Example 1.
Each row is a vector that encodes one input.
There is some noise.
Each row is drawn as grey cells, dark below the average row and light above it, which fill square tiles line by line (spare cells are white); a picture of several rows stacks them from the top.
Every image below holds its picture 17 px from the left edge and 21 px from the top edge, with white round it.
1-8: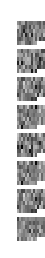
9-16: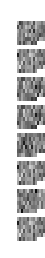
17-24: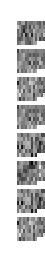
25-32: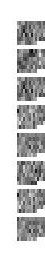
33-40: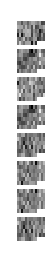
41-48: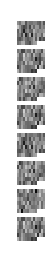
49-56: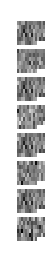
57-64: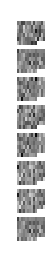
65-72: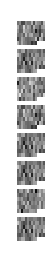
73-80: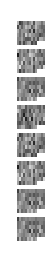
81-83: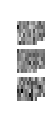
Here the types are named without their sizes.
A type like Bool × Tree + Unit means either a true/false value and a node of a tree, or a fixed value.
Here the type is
Circle.
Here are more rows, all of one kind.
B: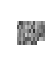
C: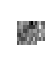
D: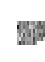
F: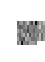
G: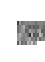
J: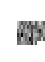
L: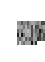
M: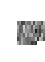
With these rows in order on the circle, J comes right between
C and L.
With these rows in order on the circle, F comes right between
C and G.
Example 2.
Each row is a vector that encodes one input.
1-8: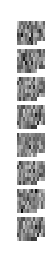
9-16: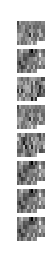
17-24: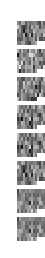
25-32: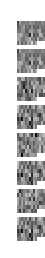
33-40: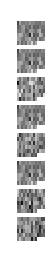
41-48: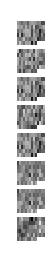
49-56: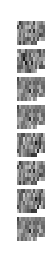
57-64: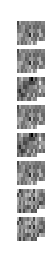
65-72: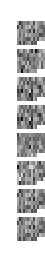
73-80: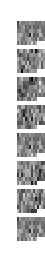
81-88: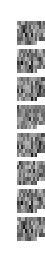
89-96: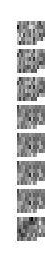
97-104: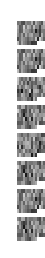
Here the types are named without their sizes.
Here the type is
Circle.
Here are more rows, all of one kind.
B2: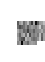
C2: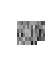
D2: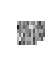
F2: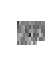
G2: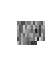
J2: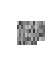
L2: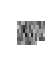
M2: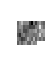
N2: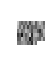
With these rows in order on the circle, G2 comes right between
C2 and J2.
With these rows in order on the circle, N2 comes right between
C2 and L2.
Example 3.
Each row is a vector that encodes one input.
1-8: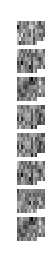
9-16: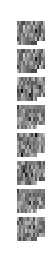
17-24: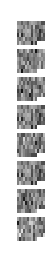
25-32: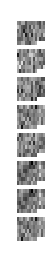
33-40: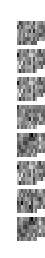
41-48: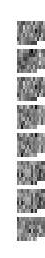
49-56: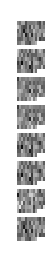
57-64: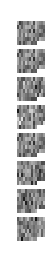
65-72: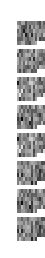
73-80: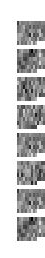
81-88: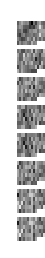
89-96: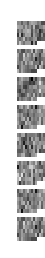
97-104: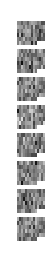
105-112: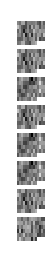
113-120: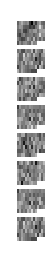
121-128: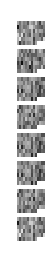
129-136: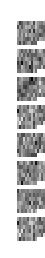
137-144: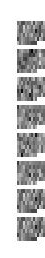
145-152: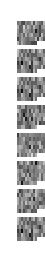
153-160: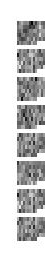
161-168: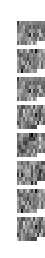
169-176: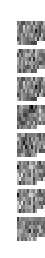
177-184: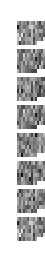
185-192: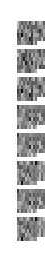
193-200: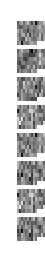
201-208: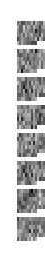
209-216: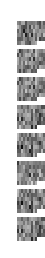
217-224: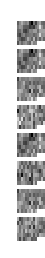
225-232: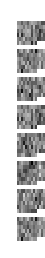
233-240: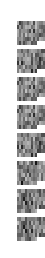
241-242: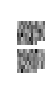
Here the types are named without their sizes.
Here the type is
Circle.
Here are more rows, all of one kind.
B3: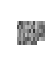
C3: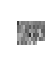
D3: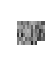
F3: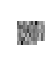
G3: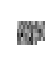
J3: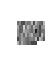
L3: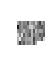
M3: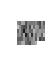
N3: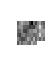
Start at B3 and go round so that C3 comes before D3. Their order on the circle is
B3, L3, C3, F3, N3, M3, G3, D3, J3.
